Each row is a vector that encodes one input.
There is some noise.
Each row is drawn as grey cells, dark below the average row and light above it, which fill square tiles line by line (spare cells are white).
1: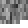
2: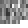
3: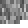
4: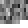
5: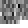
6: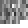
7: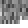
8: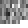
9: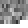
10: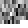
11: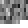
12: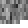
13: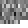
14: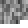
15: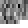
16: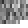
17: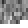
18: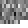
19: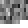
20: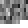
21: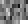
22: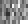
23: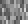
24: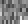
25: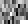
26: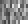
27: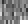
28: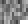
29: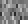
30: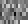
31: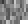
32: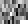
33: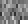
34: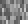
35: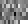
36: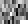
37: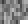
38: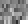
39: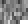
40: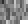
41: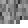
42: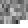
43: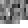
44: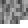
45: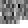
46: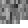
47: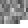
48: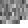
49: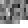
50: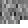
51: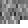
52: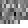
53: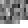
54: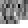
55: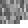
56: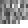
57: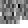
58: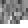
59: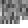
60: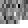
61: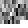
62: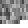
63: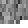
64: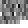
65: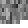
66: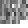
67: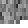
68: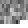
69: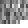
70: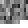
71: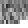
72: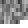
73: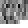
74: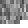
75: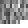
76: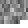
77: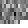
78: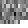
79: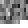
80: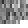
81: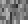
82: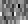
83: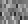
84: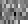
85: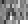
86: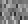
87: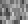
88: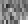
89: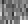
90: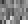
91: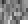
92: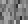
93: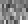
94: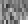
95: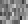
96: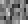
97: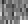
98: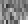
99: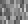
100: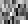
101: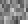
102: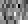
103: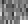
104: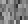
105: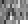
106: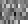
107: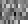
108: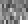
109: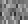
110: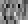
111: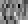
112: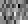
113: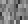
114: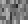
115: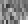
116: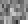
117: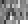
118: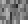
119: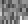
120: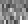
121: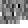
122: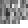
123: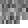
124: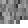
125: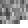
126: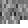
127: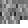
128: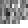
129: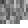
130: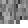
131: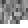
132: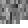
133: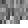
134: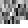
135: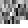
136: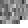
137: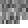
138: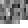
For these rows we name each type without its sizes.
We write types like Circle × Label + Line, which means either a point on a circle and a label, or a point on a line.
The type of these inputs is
List(Line).
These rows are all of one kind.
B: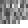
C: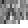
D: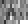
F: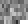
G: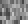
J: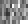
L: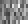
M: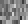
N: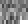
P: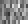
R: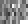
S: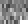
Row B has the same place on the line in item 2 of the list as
L, N and P.
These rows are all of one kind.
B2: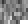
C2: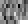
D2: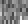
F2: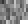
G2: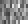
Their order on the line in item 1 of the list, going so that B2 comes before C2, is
G2, F2, B2, D2, C2.
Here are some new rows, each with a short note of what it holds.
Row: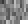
a list of two items
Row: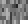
a list of one item
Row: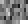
a list of one item
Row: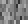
a list of one item
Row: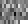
a list of one item
